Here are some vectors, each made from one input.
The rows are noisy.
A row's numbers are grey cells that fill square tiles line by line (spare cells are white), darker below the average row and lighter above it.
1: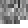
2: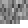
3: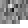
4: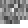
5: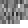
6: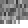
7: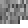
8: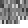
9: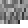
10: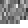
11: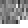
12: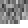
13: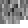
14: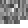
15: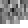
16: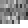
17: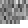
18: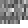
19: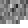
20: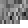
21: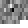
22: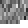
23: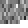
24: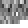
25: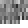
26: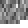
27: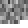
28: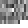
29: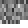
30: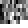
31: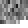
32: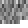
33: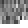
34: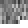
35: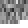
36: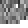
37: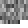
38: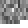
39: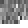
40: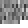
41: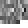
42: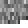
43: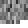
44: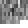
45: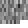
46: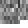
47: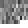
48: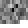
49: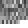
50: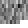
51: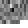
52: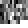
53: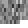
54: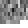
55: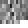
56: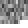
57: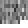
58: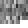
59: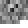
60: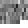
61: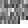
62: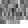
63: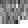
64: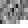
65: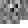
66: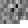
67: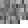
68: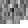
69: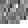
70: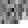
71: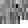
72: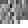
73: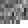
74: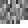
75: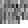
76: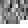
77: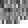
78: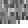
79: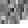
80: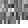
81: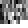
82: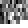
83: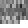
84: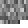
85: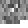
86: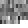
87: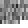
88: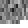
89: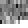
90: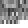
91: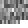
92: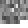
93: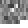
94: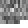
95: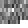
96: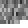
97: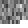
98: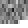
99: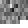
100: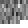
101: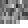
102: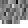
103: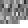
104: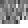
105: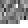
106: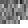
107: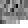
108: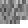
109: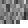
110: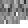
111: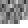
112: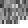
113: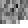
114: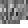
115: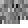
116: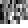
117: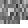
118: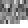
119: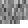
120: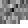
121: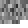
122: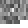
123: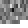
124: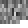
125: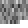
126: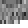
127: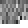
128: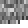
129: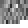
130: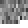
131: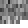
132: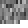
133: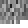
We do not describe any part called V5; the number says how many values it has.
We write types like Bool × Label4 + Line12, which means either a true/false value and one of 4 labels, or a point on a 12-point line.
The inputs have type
List2(Bool × V5).
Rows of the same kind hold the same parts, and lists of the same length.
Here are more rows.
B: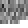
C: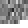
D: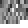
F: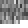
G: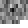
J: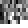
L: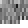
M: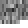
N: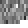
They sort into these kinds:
B, C, D, N
F, G, L, M
J

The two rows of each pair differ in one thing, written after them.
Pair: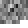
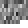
the true/false value in item 1 of the list
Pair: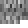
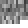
the value of V5 in item 2 of the list
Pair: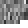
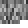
the value of V5 in item 1 of the list
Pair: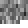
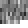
the value of V5 in item 2 of the list
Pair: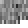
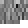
the value of V5 in item 2 of the list
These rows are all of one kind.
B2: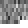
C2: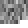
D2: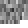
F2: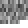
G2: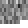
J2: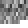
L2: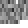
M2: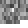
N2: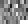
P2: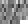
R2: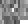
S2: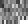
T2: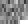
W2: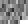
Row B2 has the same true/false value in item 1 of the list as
M2, N2, R2 and S2.
